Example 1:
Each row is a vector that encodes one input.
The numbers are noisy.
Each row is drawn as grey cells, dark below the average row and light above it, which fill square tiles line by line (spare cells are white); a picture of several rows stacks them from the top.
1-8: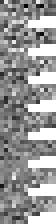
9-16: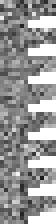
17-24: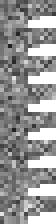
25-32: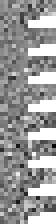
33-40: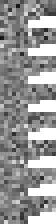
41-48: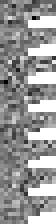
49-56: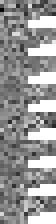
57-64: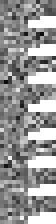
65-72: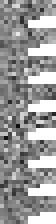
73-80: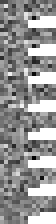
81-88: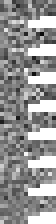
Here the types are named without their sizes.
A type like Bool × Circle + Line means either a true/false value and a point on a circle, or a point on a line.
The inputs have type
Tree + Unit.
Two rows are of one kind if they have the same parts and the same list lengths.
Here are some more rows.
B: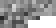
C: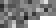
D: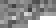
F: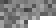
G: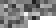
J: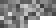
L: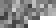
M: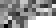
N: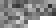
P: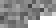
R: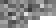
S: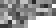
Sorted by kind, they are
B, C, D, F, G, J, L, N, P, R
M, S

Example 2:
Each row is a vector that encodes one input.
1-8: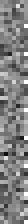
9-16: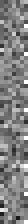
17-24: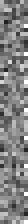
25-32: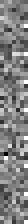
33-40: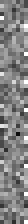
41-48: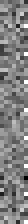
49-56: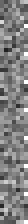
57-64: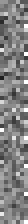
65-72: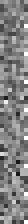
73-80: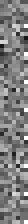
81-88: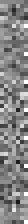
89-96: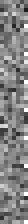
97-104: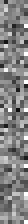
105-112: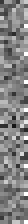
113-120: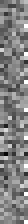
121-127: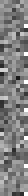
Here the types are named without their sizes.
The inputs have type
Line.
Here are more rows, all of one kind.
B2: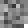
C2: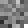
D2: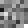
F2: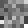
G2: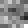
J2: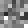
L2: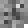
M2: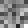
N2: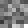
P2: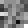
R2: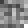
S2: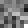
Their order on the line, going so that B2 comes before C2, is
J2, M2, G2, L2, B2, R2, F2, S2, D2, P2, C2, N2.
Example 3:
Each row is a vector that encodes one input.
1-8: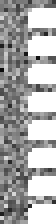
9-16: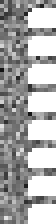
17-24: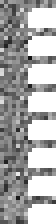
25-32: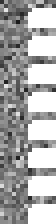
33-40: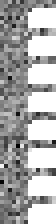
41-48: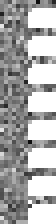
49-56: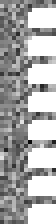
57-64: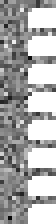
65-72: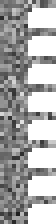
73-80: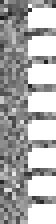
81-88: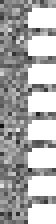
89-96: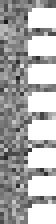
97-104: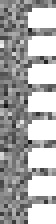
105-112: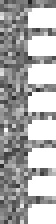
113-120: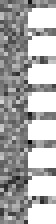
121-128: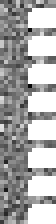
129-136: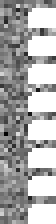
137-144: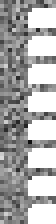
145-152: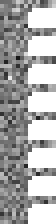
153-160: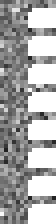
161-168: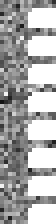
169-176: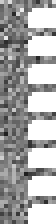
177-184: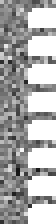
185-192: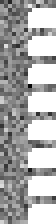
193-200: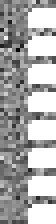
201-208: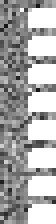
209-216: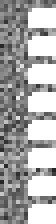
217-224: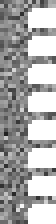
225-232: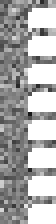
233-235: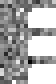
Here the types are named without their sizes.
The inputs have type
Circle.
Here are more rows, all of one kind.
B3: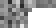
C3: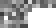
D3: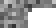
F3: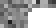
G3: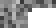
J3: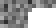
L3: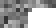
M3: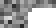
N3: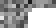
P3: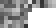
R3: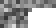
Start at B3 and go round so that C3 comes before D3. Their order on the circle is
B3, F3, M3, C3, P3, G3, D3, N3, J3, L3, R3.
